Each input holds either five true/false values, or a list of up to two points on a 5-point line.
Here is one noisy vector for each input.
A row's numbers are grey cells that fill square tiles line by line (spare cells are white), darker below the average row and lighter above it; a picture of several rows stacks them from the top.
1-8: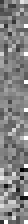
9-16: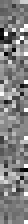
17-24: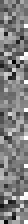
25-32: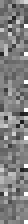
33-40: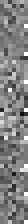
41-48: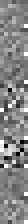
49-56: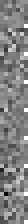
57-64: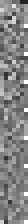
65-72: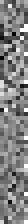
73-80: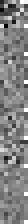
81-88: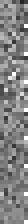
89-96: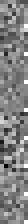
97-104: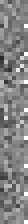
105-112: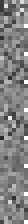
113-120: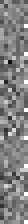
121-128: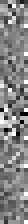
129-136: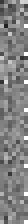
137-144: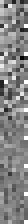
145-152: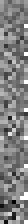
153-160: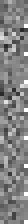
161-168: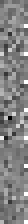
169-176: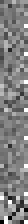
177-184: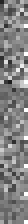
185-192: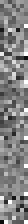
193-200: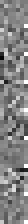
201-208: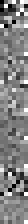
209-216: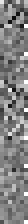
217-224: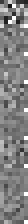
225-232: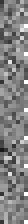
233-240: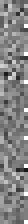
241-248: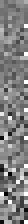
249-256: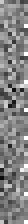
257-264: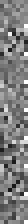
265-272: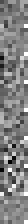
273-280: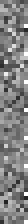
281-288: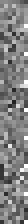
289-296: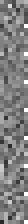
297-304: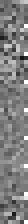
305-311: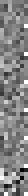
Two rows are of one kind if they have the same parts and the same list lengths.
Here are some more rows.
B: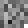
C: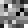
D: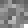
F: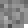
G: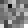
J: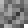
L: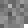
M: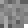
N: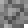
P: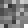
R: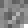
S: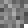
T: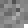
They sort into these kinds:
B
C
D, F, G, J, L, M, N, P, R, T
S

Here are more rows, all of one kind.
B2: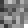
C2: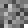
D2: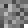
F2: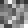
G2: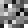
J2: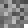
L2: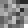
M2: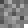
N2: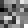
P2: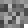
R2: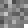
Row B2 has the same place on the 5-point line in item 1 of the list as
F2, N2 and P2.
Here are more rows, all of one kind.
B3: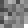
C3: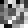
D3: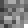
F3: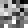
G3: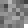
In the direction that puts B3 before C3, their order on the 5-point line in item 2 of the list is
F3, B3, G3, D3, C3.
